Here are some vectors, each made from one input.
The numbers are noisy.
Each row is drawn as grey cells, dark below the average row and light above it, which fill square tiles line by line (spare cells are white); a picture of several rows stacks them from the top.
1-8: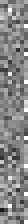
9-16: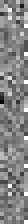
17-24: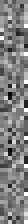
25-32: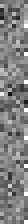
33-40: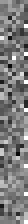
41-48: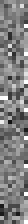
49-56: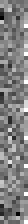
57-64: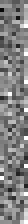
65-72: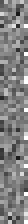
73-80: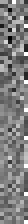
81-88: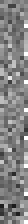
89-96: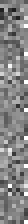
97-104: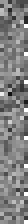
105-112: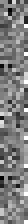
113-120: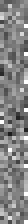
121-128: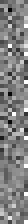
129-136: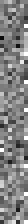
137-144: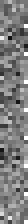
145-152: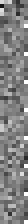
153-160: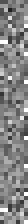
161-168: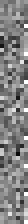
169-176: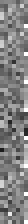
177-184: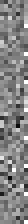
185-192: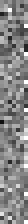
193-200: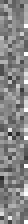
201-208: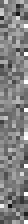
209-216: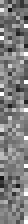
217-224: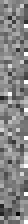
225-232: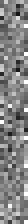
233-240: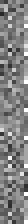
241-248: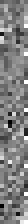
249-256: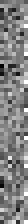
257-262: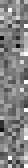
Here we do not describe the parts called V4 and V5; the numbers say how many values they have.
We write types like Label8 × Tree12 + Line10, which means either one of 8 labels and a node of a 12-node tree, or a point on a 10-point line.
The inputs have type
Circle10 + (Line10 + Line11) × V4 × V5.
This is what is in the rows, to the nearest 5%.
About 15% of them hold a point on a 10-point circle. The rest hold a value of V4 and a value of V5, together with either a point on a 10-point line, or a point on an 11-point line.
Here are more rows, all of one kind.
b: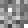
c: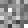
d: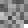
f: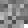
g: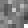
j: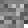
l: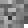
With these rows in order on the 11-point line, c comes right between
b and j.
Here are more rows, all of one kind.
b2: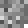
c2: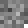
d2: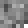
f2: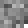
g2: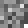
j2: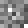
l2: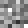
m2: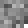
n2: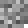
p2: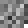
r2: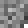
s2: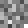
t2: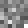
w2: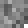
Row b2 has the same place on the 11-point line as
d2, g2 and p2.
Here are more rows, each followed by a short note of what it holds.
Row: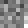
a point on a 10-point line, a value of V4 and a value of V5
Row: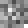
a point on an 11-point line, a value of V4 and a value of V5
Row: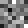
a point on a 10-point circle
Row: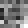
a point on a 10-point line, a value of V4 and a value of V5
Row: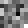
a point on a 10-point circle
